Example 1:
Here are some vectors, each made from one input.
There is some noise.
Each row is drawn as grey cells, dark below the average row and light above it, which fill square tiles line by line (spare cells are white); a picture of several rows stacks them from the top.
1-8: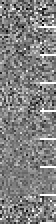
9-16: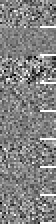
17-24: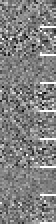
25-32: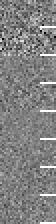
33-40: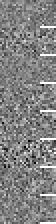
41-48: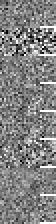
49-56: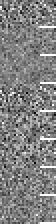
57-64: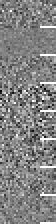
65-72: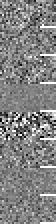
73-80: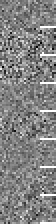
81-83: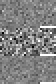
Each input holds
either a point on each of two 9-point circles, or a fixed value.
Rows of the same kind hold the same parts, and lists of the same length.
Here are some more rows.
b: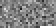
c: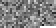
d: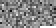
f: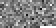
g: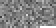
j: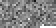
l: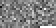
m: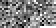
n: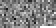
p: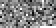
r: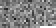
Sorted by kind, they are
b, c, d, f, g, j, l, p
m, n, r

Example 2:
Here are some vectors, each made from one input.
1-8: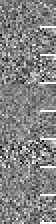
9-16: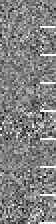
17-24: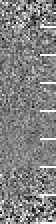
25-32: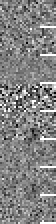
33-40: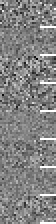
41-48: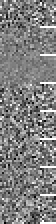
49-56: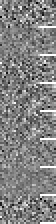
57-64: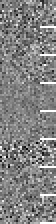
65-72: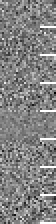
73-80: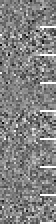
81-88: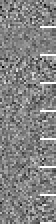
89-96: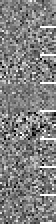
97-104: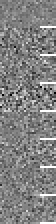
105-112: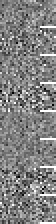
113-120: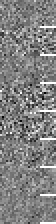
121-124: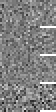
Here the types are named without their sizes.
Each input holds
a list of points on a circle.
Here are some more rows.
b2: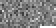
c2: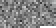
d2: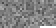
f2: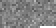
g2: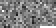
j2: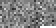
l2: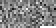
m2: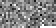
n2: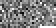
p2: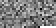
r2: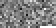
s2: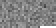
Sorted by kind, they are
b2, c2, d2, f2, m2, n2, r2, s2
g2, j2, l2
p2

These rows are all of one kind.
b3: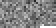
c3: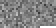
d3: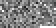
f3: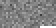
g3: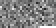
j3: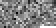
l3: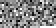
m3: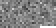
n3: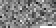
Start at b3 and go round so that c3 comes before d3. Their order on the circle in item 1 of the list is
b3, c3, d3, n3, m3, f3, l3, j3, g3.
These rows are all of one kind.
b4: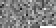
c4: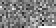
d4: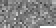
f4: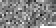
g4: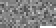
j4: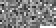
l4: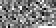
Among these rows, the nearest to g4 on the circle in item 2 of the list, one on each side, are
f4 and j4.
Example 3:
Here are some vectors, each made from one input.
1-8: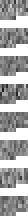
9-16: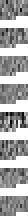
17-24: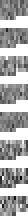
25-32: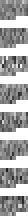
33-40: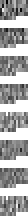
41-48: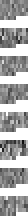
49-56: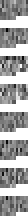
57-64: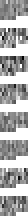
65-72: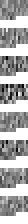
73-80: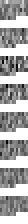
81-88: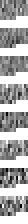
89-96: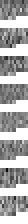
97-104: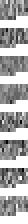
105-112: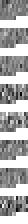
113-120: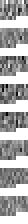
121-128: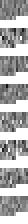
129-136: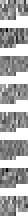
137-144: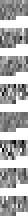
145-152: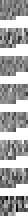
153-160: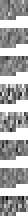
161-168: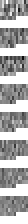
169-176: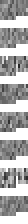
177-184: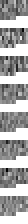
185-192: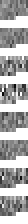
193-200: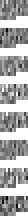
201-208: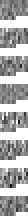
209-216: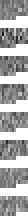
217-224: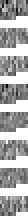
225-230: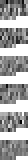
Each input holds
either a point on an 8-point circle, or three true/false values.
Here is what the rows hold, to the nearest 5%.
About 40% of them hold a point on an 8-point circle. The rest hold three true/false values.
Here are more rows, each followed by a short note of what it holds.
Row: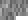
a point on an 8-point circle
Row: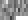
a point on an 8-point circle
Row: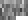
three true/false values
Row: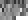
three true/false values
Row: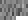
a point on an 8-point circle
